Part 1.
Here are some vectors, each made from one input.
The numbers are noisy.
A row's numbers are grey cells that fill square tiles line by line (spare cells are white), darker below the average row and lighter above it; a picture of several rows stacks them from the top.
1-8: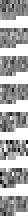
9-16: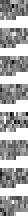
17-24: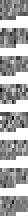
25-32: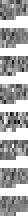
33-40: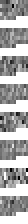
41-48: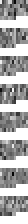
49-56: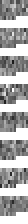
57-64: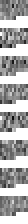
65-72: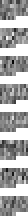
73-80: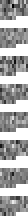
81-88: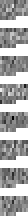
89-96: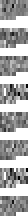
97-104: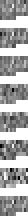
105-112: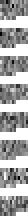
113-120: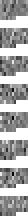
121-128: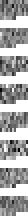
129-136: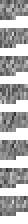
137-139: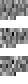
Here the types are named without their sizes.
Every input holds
a list of points on a line.
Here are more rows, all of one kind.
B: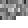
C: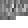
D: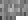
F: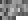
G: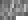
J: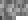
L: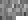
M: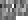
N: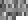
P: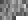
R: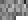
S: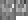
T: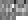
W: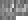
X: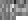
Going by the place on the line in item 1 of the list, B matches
D, J, L and N.
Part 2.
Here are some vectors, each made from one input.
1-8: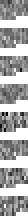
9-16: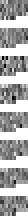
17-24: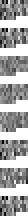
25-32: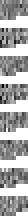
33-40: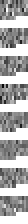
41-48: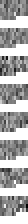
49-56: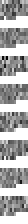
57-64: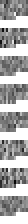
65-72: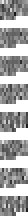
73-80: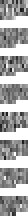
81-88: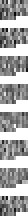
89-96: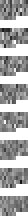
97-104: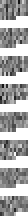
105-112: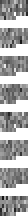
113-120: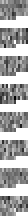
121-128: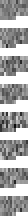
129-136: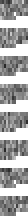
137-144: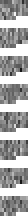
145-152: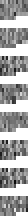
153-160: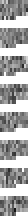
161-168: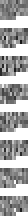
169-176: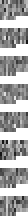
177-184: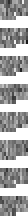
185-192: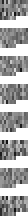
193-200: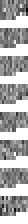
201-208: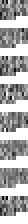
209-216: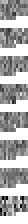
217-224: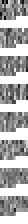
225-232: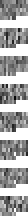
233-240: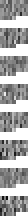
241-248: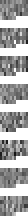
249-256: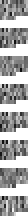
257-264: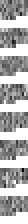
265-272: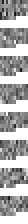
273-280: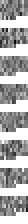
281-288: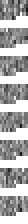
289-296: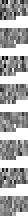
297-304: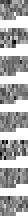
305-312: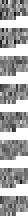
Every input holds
either a point on a 5-point line, or a point on a 13-point line and a true/false value.
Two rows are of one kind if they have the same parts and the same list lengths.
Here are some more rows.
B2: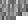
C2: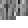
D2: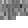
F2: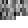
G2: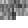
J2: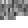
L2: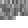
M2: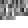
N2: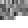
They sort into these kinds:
B2, C2, D2, G2, J2, L2, N2
F2, M2

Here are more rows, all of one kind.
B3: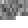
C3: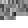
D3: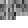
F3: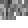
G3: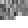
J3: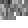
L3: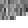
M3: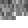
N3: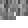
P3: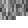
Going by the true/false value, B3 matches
F3, J3 and N3.
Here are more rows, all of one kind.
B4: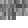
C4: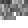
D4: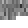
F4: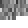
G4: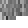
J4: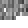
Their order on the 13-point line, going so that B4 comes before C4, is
F4, B4, D4, G4, C4, J4.
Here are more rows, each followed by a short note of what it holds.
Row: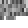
a point on a 5-point line
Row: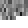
a point on a 13-point line and a true/false value
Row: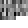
a point on a 5-point line
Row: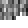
a point on a 13-point line and a true/false value
